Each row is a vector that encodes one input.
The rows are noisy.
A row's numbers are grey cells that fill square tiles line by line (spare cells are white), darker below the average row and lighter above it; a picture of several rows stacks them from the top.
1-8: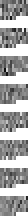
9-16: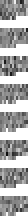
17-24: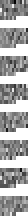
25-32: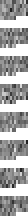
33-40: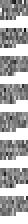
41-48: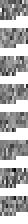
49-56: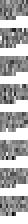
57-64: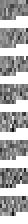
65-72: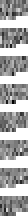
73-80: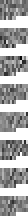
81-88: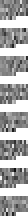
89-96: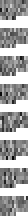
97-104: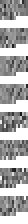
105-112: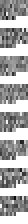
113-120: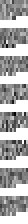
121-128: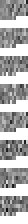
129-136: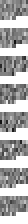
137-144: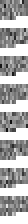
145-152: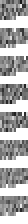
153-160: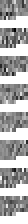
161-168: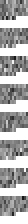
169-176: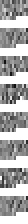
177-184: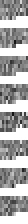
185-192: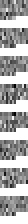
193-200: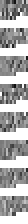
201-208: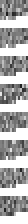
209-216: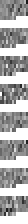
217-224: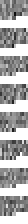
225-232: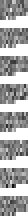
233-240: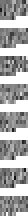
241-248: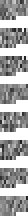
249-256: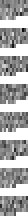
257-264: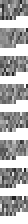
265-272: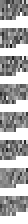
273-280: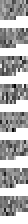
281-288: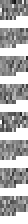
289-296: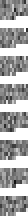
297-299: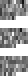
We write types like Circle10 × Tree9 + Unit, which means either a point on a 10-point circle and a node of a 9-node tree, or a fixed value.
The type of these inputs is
(Bool × Bool × Bool × Bool + Tree7) × Tree7.
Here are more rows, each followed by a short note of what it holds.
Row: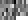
a node of each of two 7-node trees
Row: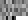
a node of a 7-node tree and four true/false values
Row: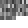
a node of each of two 7-node trees
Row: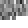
a node of a 7-node tree and four true/false values
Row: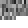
a node of each of two 7-node trees
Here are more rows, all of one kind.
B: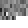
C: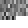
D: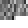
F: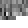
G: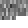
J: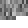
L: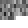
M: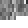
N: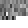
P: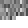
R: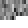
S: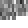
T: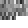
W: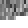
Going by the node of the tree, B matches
F, G, N and W.
